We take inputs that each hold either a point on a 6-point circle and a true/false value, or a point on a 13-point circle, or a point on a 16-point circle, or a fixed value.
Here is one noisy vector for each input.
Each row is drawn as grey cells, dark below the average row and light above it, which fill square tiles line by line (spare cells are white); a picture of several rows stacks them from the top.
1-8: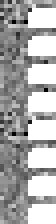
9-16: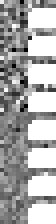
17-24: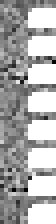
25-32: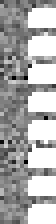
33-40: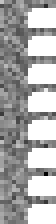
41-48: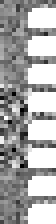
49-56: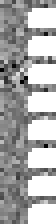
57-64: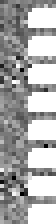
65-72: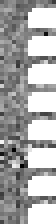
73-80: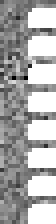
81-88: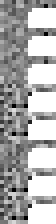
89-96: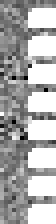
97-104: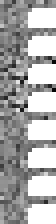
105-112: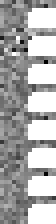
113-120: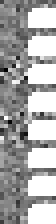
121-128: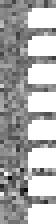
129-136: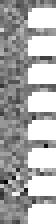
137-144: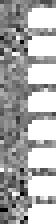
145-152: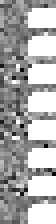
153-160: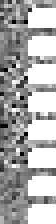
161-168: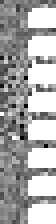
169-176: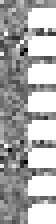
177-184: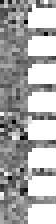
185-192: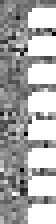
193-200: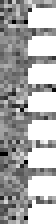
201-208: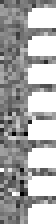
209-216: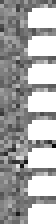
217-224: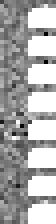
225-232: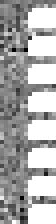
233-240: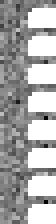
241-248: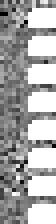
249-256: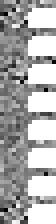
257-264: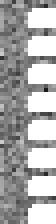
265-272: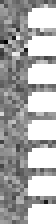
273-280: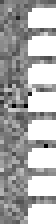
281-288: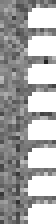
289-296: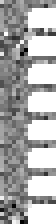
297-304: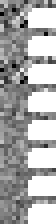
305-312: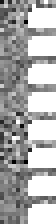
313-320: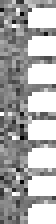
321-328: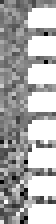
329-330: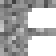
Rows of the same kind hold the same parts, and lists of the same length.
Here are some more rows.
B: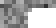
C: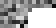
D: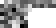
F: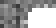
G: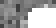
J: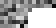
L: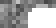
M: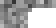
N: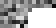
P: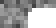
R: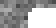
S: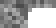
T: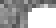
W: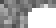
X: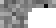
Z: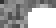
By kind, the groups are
B, M, X
C, J, N
D
F, G, L, P, R, S, T, W, Z

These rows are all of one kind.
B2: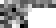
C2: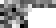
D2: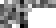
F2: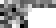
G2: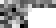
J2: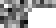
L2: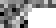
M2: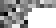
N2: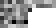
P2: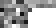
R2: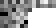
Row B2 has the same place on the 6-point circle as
C2, F2, G2 and M2.
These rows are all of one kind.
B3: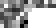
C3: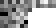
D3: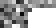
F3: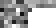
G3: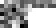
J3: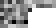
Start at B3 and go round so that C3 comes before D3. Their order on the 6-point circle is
B3, C3, G3, D3, F3, J3.
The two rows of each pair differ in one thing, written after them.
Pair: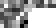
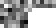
the place on the 6-point circle
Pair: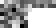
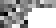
the true/false value
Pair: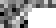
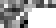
the place on the 6-point circle
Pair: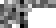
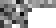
the true/false value
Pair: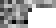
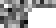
the true/false value
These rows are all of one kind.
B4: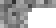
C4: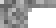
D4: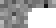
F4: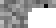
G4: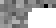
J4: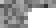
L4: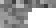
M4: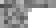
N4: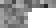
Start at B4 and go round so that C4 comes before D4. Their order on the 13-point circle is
B4, C4, M4, J4, N4, L4, G4, F4, D4.
